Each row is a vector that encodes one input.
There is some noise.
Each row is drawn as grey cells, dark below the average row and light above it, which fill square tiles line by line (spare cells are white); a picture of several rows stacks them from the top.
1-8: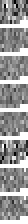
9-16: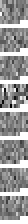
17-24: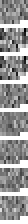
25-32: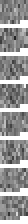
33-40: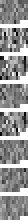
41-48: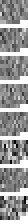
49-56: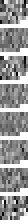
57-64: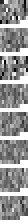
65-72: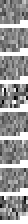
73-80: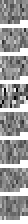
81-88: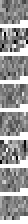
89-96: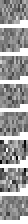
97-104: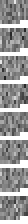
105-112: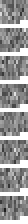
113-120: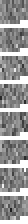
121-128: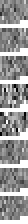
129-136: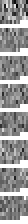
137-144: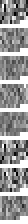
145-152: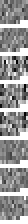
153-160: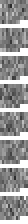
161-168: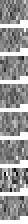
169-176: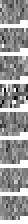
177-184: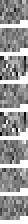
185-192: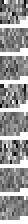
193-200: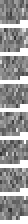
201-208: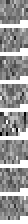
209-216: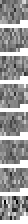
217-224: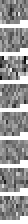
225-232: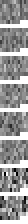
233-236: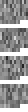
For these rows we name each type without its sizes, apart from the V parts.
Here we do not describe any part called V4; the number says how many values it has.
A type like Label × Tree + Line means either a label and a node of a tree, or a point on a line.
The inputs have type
(Bool × Circle + Line) × Line + V4.
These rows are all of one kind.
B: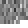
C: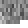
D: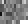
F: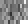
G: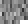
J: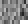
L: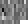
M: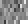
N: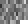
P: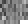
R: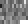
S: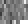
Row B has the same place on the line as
J and M.
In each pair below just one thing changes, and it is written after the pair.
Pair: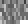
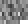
the place on the circle
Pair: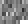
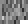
the place on the circle
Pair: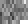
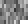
the place on the line
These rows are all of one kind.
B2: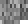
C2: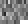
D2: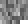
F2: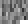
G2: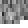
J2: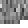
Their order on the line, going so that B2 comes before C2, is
B2, D2, J2, G2, F2, C2.
